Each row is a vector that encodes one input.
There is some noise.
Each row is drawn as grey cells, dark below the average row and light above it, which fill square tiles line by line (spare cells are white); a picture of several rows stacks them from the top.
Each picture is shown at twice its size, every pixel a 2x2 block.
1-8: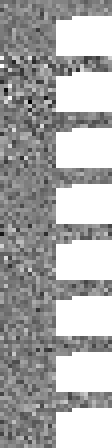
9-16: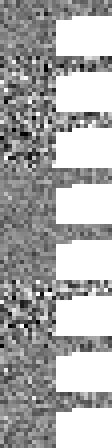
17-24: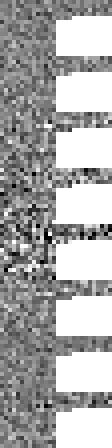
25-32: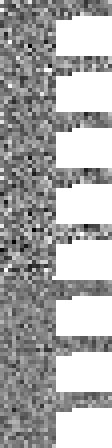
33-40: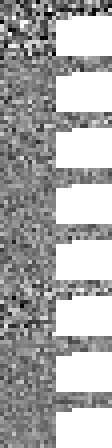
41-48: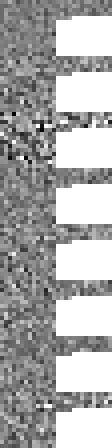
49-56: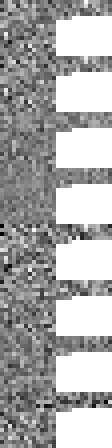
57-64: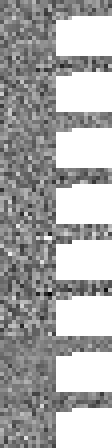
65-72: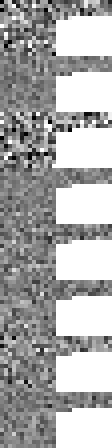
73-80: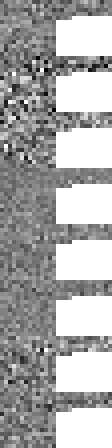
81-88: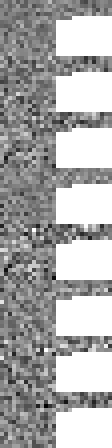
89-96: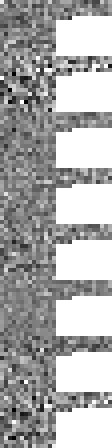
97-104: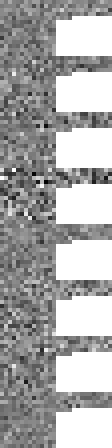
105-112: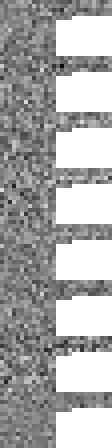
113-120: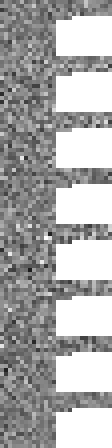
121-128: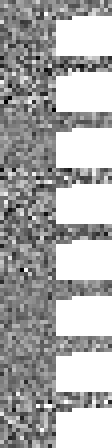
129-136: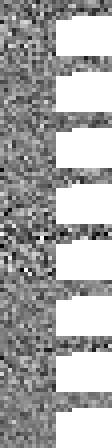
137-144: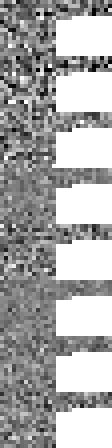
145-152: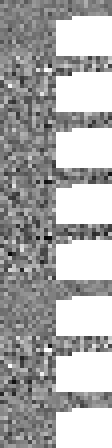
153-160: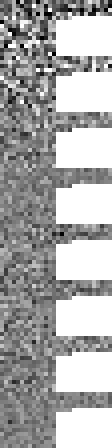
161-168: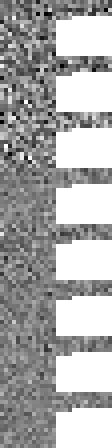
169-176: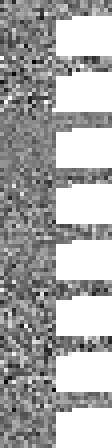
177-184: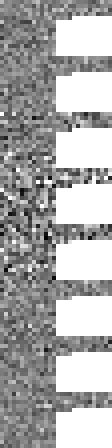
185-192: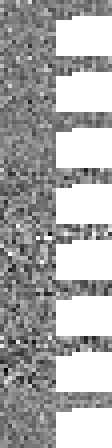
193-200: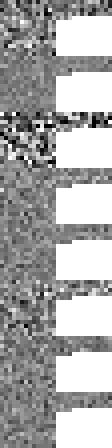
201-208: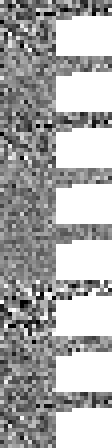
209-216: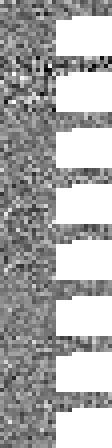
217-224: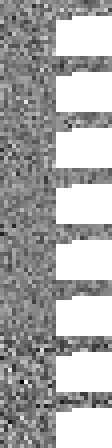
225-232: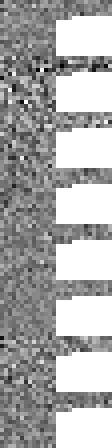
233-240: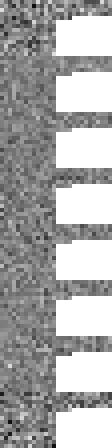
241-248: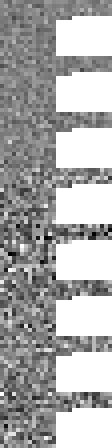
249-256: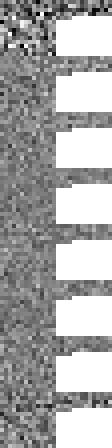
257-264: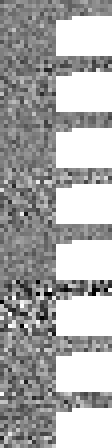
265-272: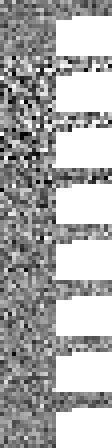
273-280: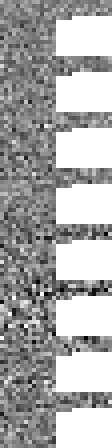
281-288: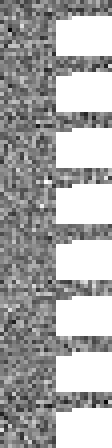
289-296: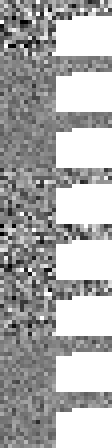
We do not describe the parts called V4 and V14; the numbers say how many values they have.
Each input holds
a value of V4 and a value of V14, together with a list of up to two points on a 6-point line.
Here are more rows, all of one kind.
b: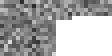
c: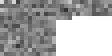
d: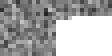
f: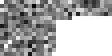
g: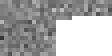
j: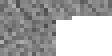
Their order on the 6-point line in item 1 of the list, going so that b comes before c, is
b, g, c, j, d, f.
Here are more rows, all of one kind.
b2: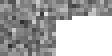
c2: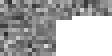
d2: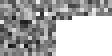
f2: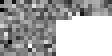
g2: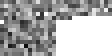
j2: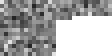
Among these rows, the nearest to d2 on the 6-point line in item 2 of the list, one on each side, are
b2 and g2.
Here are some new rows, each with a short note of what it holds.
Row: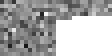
a value of V4 and a value of V14, together with a list of two items
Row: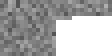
a value of V4 and a value of V14, together with a list of one item
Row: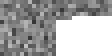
a value of V4 and a value of V14, together with the empty list
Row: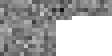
a value of V4 and a value of V14, together with the empty list
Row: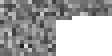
a value of V4 and a value of V14, together with the empty list
